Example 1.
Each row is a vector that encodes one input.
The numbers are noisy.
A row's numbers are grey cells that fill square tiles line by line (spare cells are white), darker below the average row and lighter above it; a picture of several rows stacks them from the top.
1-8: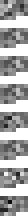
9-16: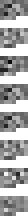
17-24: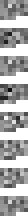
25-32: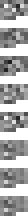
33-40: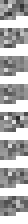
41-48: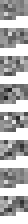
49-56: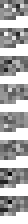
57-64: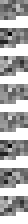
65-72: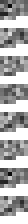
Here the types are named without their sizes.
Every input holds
a node of a tree.
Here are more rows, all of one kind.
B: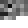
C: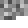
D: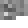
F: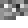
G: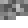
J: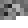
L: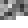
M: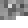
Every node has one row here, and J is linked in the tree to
B and G.
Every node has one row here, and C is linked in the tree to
D and F.
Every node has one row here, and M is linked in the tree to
D and L.
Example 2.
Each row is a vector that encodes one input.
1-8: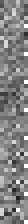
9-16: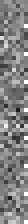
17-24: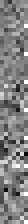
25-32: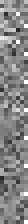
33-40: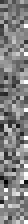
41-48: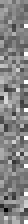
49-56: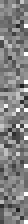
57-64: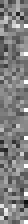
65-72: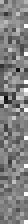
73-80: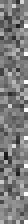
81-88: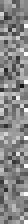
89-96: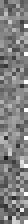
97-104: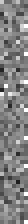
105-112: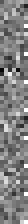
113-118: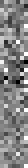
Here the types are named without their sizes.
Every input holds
a node of a tree.
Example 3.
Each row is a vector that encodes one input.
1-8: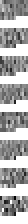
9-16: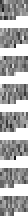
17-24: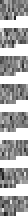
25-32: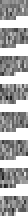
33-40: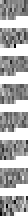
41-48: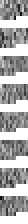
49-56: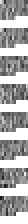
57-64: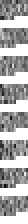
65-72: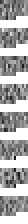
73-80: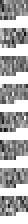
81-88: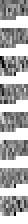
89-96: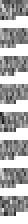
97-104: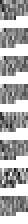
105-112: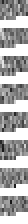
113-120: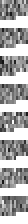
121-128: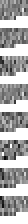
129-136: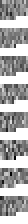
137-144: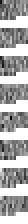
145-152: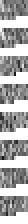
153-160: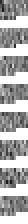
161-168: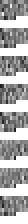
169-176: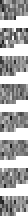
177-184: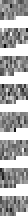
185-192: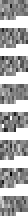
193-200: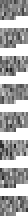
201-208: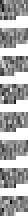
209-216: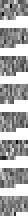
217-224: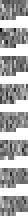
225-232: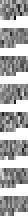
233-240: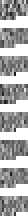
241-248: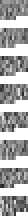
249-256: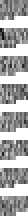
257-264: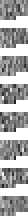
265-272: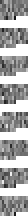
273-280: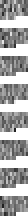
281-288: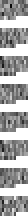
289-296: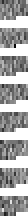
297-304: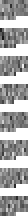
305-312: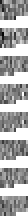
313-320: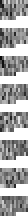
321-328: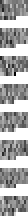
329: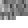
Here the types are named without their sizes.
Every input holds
four true/false values.
